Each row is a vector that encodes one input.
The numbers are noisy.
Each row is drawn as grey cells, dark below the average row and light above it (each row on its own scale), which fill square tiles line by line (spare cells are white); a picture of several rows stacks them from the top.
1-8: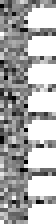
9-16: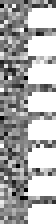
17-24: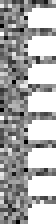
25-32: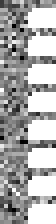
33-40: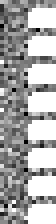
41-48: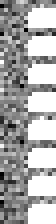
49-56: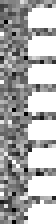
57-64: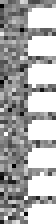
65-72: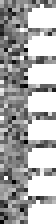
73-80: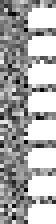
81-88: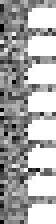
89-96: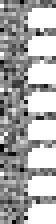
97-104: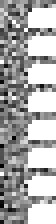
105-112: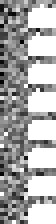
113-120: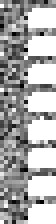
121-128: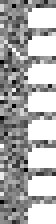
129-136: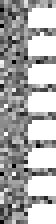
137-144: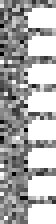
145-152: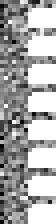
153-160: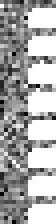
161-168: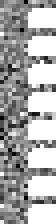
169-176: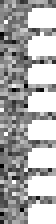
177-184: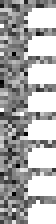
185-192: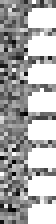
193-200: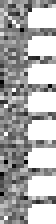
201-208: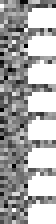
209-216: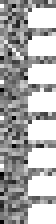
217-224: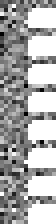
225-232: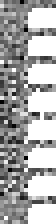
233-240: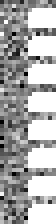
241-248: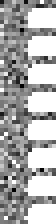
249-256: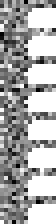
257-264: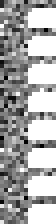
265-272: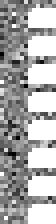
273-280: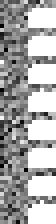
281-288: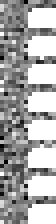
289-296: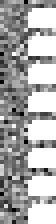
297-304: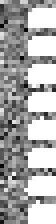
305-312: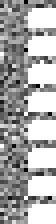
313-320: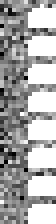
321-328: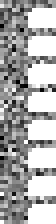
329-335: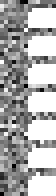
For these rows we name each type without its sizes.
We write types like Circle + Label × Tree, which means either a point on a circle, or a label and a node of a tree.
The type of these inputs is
List(Circle).
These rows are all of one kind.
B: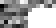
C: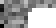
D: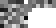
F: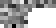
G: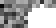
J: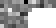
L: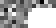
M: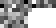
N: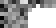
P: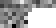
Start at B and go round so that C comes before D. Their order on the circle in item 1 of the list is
B, C, N, D, L, M, J, F, P, G.
